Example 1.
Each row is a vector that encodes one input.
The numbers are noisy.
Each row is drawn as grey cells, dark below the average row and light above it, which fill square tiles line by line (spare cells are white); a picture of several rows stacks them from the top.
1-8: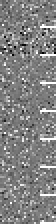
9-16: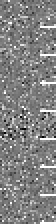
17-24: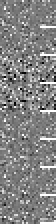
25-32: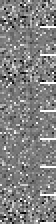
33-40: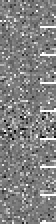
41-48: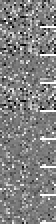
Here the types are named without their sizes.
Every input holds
either a point on a line, or three true/false values.
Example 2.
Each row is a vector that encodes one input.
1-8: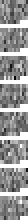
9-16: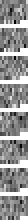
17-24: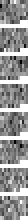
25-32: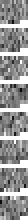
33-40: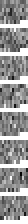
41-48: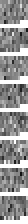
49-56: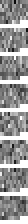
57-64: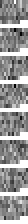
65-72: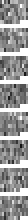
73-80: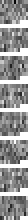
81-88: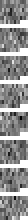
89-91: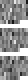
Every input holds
a node of a 7-node tree and three true/false values.
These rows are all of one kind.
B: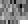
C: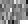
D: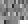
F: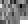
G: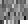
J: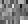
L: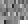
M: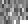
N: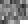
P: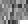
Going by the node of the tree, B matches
C, F, J and P.
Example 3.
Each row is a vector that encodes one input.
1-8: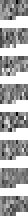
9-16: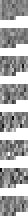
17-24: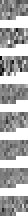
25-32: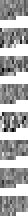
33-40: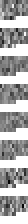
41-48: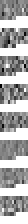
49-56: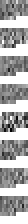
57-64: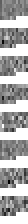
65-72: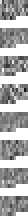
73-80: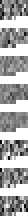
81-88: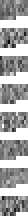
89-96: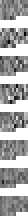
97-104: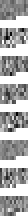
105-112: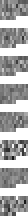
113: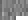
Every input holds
a point on a 5-point line and a true/false value.
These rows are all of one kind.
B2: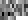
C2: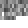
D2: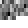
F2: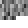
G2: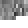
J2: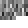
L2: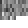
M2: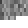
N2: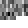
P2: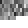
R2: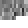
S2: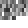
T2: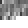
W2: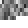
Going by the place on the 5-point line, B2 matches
G2, P2 and R2.
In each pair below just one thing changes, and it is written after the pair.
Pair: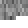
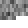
the true/false value
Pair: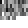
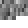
the place on the 5-point line
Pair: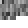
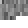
the true/false value
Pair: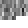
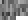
the place on the 5-point line
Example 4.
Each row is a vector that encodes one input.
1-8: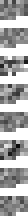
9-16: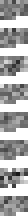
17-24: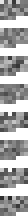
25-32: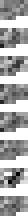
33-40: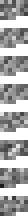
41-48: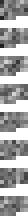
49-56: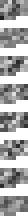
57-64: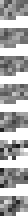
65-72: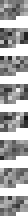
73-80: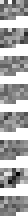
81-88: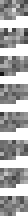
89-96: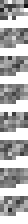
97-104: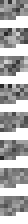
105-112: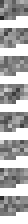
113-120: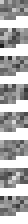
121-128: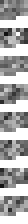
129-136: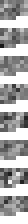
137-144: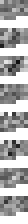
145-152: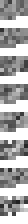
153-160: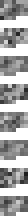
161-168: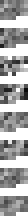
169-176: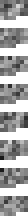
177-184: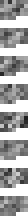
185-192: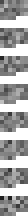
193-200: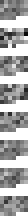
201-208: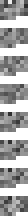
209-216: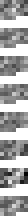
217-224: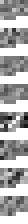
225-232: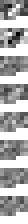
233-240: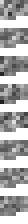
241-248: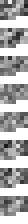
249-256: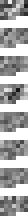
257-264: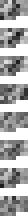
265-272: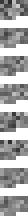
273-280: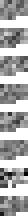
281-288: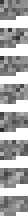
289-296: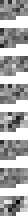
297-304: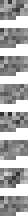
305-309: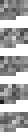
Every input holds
a list of up to two points on a 4-point line.
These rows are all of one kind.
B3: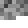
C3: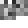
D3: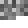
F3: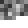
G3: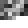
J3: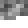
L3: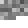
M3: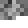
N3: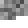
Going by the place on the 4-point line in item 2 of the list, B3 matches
C3 and J3.
